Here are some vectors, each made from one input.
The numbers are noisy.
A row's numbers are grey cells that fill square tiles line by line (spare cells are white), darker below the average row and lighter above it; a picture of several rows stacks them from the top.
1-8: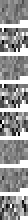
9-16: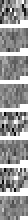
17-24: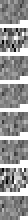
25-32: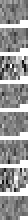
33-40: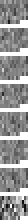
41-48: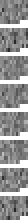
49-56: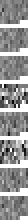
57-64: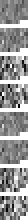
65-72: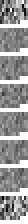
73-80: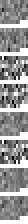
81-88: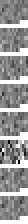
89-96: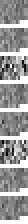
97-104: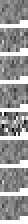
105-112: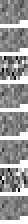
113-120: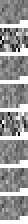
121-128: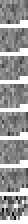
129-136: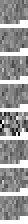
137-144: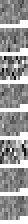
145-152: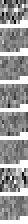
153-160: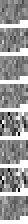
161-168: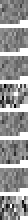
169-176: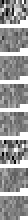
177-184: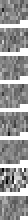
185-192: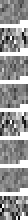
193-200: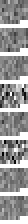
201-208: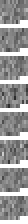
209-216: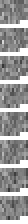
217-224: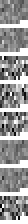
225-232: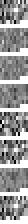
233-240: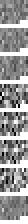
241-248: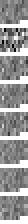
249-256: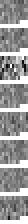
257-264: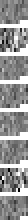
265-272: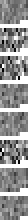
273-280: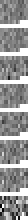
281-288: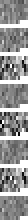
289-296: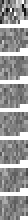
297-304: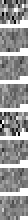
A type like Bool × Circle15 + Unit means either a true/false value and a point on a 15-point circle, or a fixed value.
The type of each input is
Bool × (Line6 + List2(Line5)) + Circle8.
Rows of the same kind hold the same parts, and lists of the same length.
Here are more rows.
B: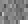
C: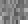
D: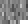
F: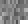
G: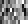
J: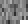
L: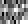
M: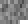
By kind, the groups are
B
C, F
D, J
G, L
M

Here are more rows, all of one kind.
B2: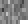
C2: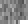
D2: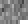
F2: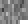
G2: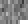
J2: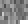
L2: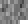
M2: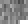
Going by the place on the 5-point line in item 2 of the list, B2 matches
F2 and J2.
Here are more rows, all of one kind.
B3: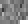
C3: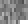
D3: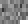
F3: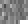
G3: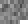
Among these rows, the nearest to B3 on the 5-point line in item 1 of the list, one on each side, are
D3 and F3.
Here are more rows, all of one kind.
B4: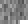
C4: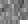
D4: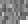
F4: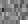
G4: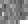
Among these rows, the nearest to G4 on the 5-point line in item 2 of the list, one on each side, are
B4 and D4.
